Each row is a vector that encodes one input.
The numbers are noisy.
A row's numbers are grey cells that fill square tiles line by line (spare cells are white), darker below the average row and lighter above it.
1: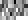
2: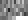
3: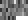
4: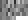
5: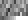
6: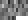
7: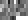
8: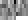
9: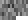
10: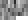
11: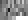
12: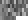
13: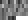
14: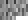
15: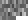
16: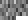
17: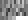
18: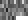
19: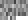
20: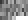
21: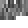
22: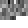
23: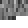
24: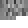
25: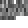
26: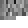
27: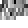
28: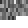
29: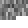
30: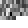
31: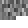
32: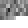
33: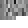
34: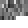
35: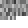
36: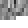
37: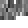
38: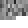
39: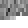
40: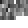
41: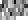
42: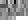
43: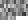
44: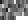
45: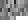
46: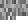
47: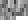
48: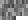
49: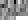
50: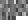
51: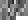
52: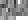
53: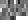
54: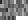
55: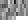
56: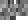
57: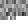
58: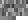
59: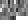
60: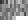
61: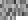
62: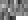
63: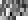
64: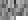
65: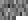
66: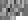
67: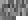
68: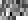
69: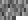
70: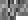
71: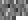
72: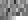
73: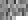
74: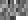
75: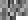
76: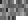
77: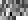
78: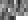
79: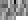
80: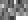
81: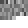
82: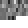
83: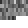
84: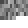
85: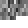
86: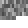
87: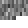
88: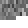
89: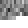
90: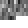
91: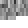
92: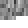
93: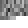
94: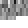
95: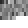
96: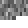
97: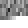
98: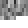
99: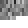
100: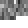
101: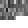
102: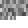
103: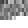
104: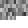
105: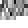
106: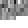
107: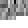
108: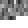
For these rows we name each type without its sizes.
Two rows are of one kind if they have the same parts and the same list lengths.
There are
2 kinds of row.
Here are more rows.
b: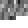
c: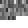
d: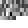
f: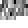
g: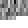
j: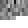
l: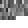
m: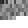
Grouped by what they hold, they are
b, c, g, j, l, m
d, f

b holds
a node of a tree and a true/false value.
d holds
a true/false value.
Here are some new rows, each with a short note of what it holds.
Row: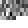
a true/false value
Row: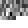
a true/false value
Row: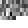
a true/false value
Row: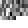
a true/false value
